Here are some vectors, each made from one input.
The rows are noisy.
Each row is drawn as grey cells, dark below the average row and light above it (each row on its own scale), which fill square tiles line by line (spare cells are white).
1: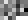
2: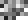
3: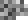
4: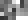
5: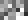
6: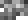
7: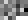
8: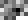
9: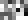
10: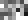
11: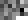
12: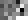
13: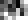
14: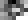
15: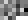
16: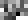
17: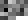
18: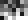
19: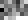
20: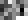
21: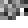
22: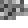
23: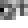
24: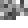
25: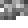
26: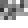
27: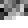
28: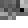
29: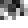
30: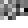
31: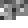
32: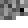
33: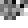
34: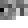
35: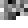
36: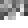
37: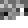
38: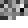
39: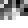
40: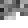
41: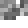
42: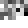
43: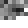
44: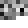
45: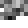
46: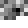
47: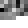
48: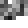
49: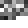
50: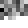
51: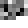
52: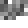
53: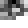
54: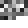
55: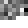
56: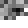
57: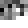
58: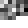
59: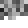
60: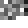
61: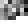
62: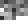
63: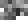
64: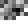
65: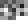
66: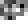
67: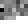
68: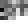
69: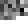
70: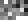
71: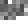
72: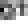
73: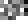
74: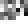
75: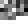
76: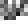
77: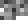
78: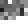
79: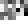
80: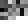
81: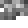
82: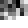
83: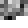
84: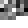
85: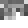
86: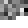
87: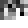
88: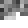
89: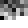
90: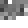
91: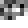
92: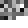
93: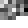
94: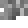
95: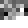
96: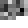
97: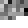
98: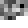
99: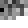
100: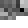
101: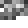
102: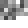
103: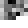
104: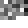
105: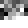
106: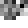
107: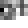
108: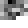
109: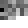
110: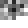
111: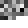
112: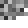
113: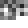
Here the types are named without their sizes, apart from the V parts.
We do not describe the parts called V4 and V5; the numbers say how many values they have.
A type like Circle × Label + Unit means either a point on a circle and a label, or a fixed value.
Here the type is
Bool × V5 + Label × V4.
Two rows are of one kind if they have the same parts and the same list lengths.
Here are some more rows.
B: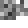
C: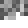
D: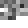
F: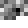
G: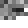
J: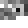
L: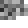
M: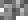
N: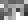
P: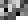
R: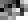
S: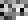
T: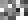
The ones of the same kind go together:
B, D, F, G, L, M, P, R, S
C, J, N, T

